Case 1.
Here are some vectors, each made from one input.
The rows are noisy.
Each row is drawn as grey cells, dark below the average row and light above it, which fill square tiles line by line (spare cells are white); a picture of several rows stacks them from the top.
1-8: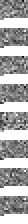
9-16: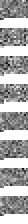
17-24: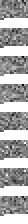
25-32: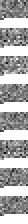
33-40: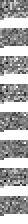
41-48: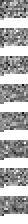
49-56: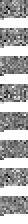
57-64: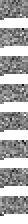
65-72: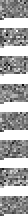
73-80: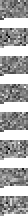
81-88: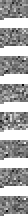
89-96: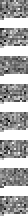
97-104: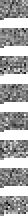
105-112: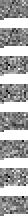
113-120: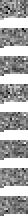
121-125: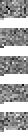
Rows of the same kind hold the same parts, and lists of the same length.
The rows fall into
2 kinds.
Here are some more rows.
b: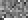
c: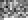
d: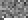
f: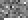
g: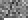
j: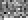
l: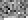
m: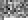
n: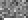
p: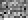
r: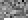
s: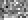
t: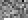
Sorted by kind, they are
b, d, f, g, n, r, t
c, j, l, m, p, s

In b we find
a point on an 11-point line.
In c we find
a point on a 3-point line and a point on a 4-point line.
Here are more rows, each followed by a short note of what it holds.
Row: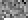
a point on an 11-point line
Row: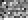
a point on a 3-point line and a point on a 4-point line
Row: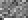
a point on an 11-point line
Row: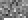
a point on an 11-point line
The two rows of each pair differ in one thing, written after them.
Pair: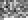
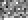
the place on the 4-point line
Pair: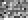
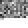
the place on the 3-point line
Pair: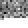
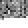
the place on the 3-point line
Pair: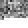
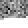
the place on the 3-point line
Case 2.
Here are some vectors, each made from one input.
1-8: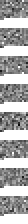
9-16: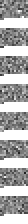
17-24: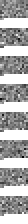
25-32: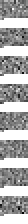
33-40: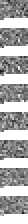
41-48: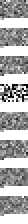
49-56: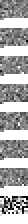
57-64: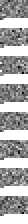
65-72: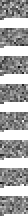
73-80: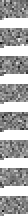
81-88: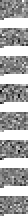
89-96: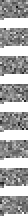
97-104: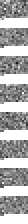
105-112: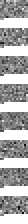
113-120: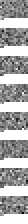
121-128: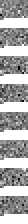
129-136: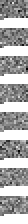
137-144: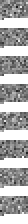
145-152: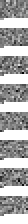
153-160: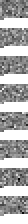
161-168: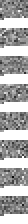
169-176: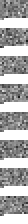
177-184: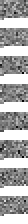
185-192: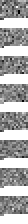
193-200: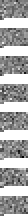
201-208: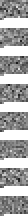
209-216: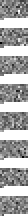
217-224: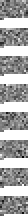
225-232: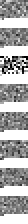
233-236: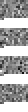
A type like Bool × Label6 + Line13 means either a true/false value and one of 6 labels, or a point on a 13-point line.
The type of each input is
Bool × Line4 × Line4 + Unit.
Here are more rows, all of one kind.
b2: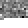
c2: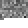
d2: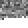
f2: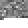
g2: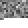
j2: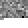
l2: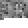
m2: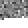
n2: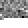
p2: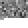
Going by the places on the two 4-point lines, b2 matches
j2, n2 and p2.
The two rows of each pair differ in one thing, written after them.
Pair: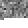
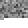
the place on one of the two 4-point lines
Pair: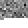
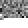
the true/false value
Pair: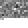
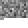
the place on one of the two 4-point lines
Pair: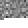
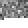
the true/false value
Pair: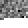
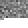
the place on one of the two 4-point lines
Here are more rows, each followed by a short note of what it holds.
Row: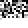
a fixed value
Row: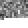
a point on each of two 4-point lines and a true/false value
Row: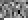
a point on each of two 4-point lines and a true/false value
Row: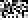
a fixed value
